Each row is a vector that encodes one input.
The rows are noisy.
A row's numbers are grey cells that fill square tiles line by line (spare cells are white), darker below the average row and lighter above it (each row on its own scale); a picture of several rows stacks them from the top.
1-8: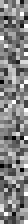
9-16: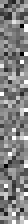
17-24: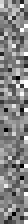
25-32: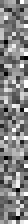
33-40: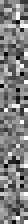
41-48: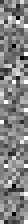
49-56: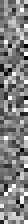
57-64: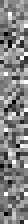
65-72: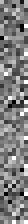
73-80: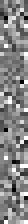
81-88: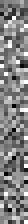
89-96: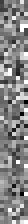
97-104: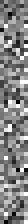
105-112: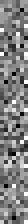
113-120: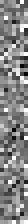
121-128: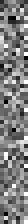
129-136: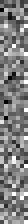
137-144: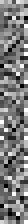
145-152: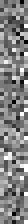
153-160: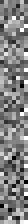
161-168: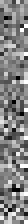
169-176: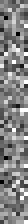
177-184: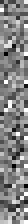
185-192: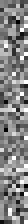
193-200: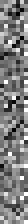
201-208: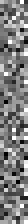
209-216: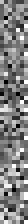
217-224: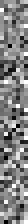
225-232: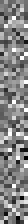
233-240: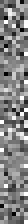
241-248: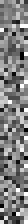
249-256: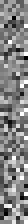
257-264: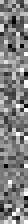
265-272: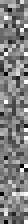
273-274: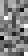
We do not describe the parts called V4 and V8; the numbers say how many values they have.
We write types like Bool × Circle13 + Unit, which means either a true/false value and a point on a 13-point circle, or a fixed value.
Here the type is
(Bool × Line5 + V8) × Tree10 + V4.
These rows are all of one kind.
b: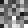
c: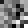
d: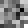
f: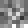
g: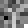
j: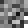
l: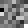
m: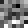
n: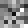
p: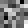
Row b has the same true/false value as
d, f, g and p.
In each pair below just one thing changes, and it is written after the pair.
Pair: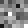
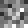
the node of the tree
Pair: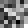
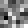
the node of the tree
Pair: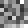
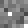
the place on the 5-point line
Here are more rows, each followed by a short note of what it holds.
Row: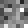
a point on a 5-point line, a node of a 10-node tree and a true/false value
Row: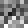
a point on a 5-point line, a node of a 10-node tree and a true/false value
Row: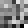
a value of V4
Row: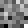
a value of V4
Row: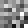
a value of V4
